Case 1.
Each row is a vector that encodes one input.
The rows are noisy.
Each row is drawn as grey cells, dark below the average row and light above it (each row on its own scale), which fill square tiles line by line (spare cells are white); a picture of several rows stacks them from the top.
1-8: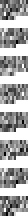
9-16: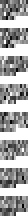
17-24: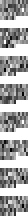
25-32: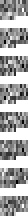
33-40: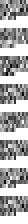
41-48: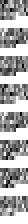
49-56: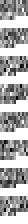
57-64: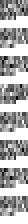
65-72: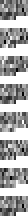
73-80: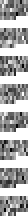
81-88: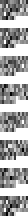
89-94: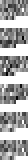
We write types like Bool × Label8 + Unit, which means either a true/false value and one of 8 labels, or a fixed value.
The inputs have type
Bool × Bool × Bool.
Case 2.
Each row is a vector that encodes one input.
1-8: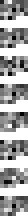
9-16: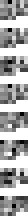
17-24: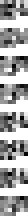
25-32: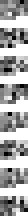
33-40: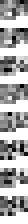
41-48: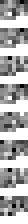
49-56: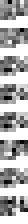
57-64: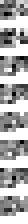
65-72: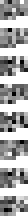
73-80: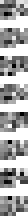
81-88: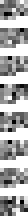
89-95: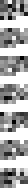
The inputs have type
Line13.
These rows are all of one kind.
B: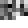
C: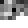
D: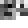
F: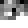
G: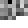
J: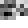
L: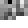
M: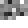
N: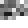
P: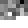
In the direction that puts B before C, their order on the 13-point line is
G, L, M, N, J, D, B, C, F, P.
